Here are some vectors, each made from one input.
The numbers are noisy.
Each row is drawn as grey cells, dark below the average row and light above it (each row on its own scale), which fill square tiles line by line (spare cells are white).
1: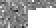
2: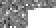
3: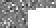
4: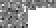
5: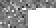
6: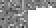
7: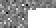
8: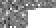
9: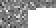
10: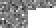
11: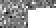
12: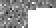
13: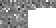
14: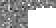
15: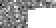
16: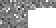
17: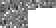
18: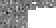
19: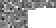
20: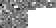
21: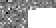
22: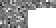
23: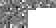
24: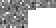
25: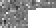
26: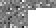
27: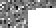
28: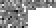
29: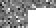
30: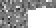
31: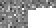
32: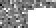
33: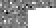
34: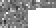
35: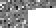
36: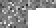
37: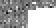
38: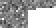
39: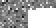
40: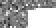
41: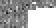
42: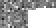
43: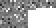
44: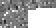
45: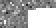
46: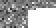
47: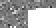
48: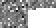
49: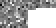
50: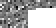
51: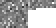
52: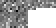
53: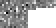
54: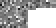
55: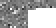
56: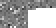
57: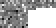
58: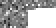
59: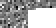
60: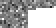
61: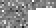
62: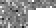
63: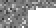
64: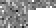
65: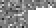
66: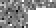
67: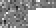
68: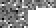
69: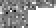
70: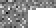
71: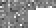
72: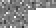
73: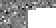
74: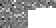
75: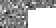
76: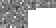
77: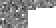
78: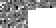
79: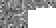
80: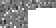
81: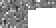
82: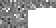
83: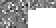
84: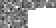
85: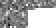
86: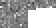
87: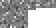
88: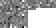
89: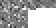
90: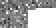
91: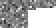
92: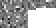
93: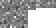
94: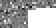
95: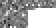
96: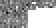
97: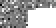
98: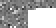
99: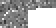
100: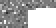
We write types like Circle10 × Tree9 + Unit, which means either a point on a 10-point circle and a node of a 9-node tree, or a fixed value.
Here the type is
(Circle10 + Unit) × Tree9.
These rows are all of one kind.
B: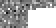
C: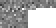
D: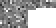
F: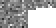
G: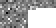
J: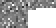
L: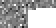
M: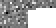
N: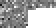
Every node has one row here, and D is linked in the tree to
C and N.
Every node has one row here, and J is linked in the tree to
C, G and L.
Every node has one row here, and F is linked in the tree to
L.
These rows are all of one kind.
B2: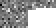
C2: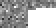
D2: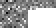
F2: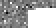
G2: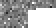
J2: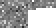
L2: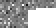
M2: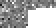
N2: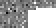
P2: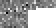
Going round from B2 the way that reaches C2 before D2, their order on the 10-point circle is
B2, F2, G2, C2, M2, J2, L2, P2, D2, N2.
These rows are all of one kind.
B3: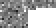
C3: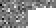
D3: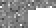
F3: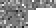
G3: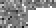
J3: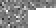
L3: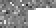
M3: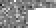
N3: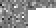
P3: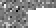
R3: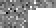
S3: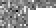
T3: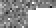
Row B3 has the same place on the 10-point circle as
J3, N3 and S3.
